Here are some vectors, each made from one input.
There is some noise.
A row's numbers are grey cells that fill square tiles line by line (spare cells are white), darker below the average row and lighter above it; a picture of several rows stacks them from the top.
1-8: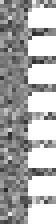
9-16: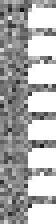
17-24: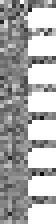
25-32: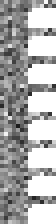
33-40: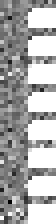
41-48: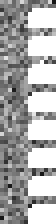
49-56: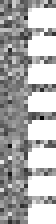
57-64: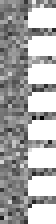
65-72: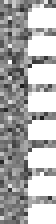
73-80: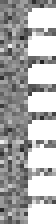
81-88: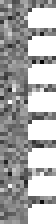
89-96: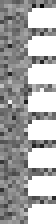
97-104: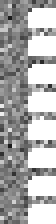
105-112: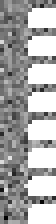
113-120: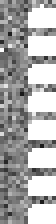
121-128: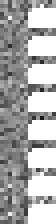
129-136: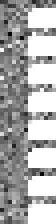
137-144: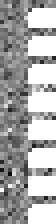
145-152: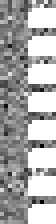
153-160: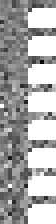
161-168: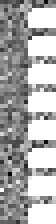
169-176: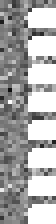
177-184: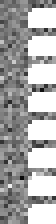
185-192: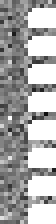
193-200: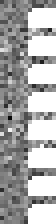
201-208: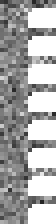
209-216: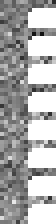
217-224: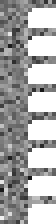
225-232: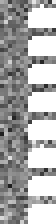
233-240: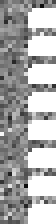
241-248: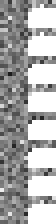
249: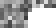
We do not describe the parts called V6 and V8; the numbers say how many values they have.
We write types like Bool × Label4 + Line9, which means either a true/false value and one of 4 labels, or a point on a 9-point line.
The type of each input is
Bool × Bool × Bool × Bool + Label9 × (Line4 + V6) × V8.
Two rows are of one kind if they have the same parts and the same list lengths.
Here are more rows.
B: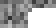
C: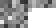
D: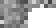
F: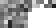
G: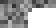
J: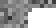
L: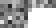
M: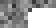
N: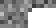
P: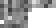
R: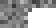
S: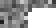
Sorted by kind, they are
B, G, J, M, N, R, S
C, F
D, L, P

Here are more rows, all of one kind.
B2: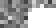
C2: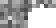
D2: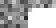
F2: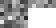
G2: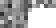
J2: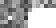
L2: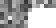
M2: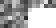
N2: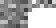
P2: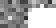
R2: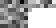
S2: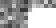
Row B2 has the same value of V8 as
L2 and P2.
